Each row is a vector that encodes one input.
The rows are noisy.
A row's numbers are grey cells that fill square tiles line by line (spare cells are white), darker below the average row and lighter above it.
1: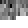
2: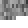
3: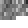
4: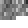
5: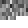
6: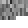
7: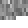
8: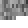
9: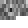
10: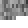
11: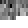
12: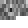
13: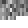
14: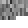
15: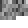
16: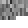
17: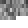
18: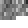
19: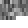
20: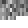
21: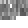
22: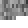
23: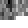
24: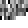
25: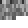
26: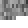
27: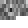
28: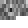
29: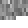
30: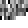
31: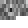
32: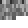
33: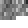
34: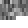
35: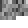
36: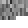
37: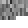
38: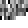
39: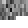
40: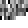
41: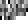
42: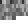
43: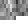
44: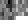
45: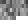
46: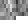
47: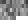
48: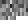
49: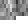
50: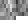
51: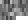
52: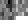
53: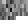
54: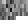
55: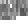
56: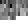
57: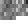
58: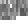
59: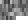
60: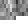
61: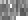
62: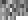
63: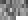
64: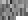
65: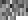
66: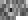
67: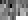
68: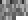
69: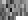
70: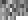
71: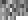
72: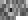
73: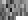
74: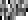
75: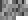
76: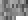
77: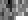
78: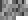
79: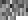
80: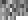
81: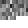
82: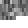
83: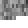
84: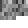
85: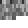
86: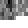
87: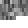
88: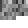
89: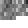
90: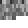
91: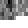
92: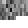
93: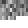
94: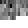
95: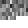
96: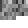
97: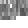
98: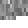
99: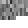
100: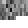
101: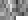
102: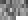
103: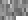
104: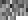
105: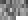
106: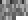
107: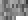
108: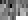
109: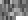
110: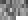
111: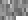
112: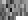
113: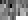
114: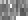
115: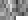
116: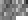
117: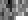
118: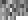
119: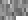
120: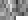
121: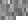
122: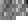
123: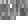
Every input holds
either a fixed value, or four true/false values.
